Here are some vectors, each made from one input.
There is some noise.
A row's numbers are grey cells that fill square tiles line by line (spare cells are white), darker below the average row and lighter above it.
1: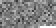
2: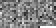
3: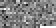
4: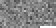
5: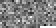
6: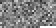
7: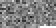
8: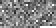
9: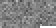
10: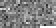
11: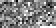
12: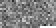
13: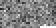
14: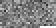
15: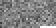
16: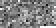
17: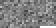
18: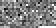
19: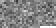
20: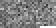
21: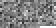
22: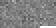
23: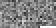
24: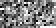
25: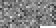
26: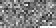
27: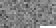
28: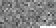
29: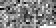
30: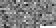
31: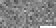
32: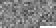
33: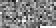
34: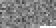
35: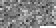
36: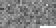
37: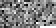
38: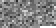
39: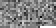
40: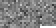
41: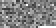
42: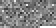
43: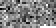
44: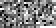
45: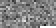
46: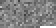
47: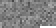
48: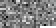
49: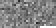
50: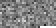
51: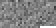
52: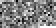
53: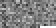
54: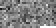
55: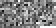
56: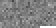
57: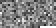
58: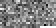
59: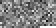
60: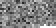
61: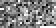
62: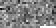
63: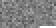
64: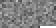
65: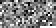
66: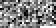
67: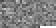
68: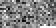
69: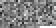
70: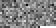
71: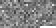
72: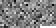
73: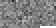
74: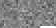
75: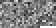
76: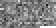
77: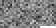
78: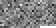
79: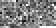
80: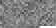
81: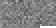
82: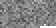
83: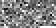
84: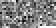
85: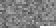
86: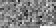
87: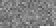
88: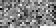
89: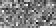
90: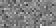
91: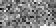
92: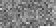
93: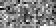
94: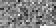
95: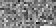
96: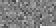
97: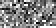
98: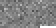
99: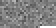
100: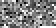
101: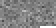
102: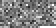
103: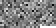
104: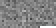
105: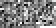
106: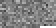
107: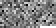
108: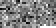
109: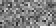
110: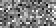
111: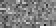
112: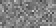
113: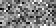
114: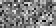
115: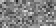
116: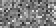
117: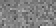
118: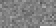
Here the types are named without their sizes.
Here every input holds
a true/false value, together with either a point on a circle and a label, or a fixed value.
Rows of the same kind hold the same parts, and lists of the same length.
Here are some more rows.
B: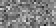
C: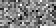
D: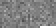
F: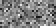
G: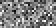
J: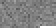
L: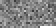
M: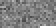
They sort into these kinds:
B, G, L
C, D, F, J, M

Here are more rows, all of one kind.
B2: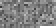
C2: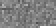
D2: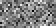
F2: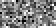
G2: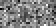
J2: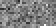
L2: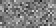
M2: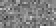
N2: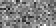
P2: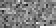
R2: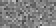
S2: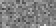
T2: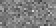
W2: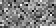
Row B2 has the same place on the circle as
M2, S2 and W2.
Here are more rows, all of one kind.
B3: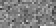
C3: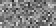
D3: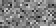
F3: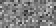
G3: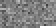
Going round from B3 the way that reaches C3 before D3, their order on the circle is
B3, C3, F3, D3, G3.
